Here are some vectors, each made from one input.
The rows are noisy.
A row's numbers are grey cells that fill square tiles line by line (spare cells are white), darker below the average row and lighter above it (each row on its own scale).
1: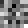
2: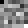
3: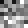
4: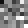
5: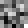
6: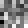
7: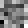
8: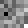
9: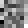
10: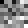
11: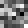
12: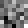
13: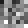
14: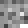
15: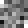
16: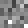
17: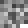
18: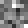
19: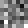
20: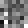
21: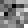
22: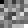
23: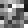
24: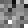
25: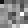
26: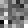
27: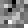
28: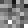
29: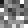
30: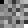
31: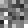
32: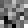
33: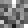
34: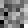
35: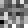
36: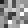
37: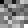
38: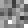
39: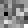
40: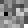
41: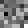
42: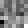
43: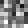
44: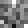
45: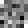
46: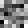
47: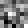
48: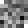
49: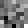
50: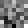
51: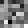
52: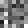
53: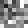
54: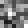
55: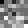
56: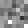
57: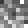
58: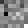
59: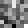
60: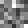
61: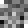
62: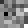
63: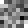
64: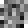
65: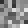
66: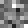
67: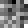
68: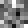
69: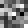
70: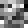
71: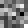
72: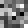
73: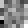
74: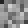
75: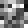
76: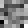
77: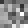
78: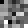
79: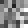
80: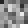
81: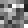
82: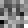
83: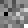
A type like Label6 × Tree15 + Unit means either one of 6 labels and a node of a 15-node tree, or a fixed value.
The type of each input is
Circle6 + Label5 × (Tree8 + Unit).
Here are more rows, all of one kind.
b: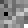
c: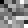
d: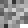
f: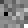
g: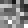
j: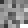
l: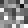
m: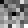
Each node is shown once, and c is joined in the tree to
f.
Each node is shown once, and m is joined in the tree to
g.
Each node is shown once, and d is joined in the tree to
b.
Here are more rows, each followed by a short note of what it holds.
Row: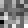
one of 5 labels
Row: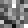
a point on a 6-point circle
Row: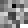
one of 5 labels and a node of an 8-node tree
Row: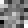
one of 5 labels
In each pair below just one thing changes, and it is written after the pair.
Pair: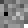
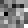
the node of the tree
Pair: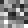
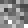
the label
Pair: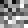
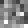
the label
